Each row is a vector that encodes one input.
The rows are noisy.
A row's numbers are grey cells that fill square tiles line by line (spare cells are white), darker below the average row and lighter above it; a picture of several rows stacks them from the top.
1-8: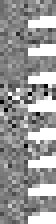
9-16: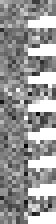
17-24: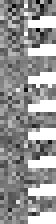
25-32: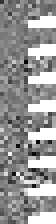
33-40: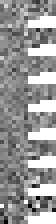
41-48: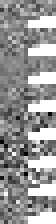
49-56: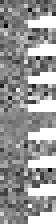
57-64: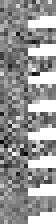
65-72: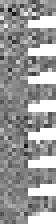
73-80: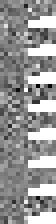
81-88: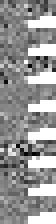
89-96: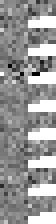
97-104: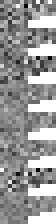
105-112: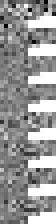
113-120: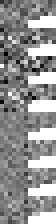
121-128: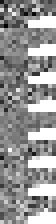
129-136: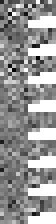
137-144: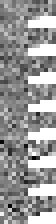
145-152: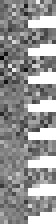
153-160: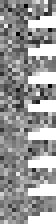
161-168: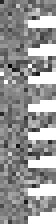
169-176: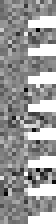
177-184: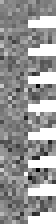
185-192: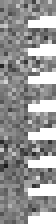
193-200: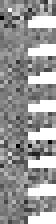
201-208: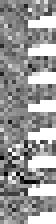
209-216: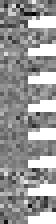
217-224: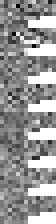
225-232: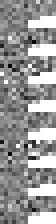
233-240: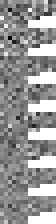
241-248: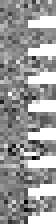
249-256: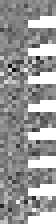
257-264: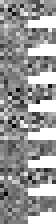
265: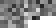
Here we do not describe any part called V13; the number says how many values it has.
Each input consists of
either a node of a 10-node tree, or a true/false value and a value of V13.
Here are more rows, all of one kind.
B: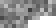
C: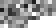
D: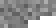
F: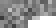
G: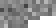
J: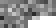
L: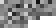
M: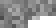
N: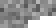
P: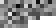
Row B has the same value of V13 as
D, F, G and L.
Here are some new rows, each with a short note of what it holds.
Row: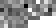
a true/false value and a value of V13
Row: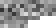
a true/false value and a value of V13
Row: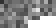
a node of a 10-node tree
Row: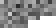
a true/false value and a value of V13
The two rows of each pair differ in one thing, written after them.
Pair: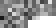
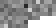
the value of V13
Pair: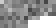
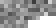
the true/false value
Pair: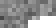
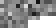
the true/false value
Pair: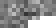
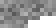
the value of V13
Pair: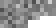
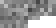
the true/false value
